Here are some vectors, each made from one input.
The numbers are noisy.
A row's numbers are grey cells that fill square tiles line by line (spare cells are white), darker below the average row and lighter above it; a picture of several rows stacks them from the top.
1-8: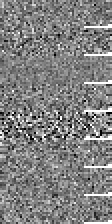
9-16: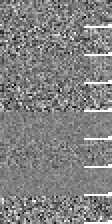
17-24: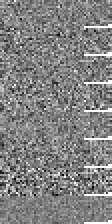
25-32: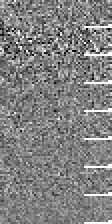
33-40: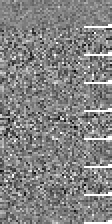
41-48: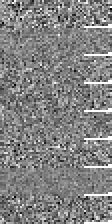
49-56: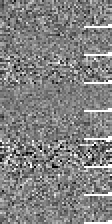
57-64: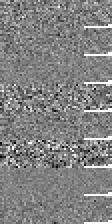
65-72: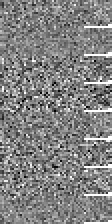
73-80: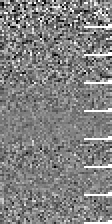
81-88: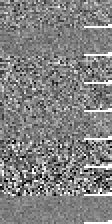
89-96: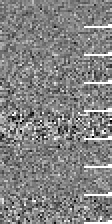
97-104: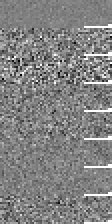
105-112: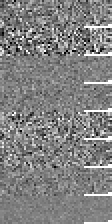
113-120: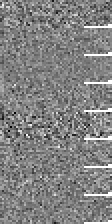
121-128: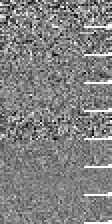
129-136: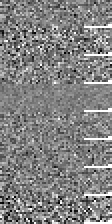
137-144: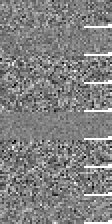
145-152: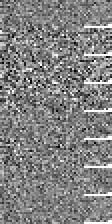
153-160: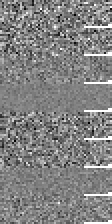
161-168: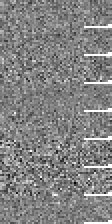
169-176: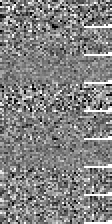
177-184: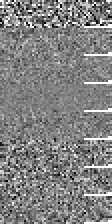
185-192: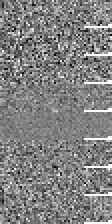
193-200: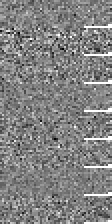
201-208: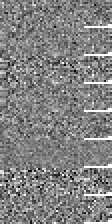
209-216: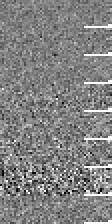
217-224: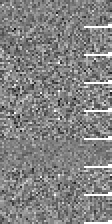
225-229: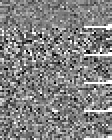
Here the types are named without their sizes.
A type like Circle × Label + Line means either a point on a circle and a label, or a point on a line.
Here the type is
List(Circle) + Tree.
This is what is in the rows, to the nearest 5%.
About 15% of them hold a node of a tree. The rest are lists of points on a circle.
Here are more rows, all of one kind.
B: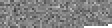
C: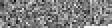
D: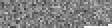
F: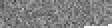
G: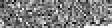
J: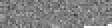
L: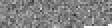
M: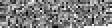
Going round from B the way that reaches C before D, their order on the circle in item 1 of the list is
B, J, F, L, G, C, D, M.
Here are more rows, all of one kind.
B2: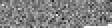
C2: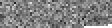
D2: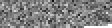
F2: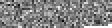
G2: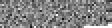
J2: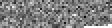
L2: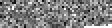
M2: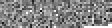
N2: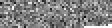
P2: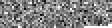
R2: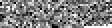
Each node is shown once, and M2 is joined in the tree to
R2.
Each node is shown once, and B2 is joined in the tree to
G2 and J2.
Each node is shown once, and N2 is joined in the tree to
L2 and R2.
